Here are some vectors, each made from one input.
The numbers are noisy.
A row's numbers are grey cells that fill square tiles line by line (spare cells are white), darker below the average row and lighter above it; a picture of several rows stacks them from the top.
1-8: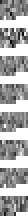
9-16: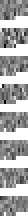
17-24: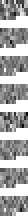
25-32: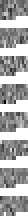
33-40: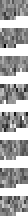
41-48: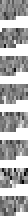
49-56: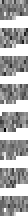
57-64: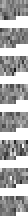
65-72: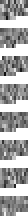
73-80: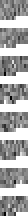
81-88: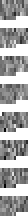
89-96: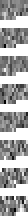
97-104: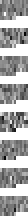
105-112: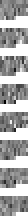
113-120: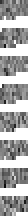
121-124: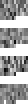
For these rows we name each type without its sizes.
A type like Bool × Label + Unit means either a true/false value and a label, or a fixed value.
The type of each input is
(Bool × Bool × Bool + Line) × Tree.
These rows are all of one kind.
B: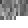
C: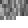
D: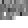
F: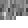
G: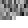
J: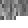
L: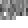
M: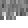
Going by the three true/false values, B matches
C and J.
